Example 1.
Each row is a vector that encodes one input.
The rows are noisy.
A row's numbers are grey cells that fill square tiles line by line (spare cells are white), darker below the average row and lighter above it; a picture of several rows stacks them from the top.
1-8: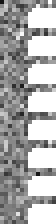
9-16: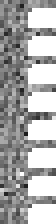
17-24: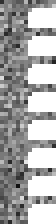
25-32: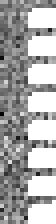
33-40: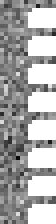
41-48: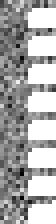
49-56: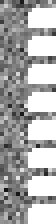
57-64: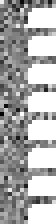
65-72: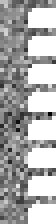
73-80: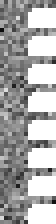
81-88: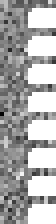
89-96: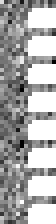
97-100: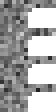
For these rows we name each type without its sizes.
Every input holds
a point on a line, together with either a point on a line, or three true/false values.
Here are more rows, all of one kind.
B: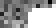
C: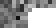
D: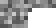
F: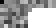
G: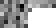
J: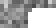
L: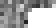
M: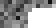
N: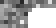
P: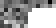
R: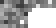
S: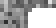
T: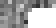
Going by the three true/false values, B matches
C, M and P.
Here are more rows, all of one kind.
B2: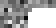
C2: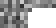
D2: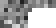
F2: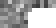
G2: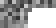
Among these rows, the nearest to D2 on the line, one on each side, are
B2 and F2.
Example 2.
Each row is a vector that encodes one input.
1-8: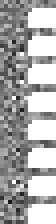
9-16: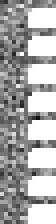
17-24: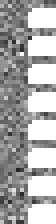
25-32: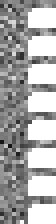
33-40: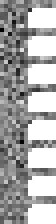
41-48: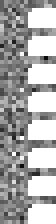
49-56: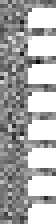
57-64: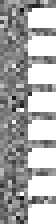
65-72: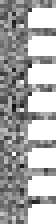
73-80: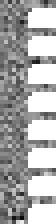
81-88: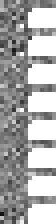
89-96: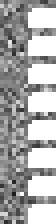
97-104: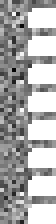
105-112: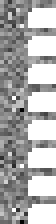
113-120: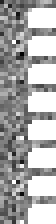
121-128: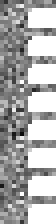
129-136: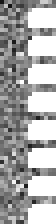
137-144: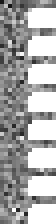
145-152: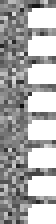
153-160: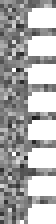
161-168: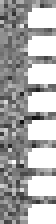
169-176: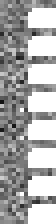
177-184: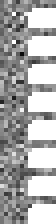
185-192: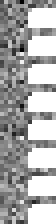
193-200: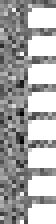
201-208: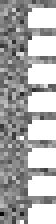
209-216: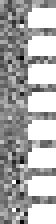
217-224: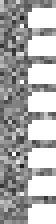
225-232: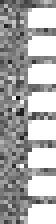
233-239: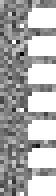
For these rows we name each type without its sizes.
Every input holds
either a point on a circle and a true/false value, or a node of a tree.
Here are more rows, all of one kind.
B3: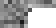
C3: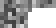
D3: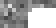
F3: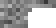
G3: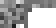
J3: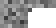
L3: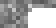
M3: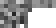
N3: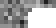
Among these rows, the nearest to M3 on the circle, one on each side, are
G3 and J3.
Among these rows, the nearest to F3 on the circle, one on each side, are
C3 and L3.
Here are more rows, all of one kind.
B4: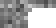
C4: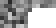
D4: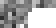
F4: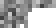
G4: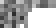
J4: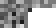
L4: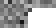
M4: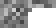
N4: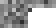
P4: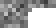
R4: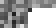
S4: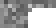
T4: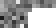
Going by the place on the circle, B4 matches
D4, F4 and G4.
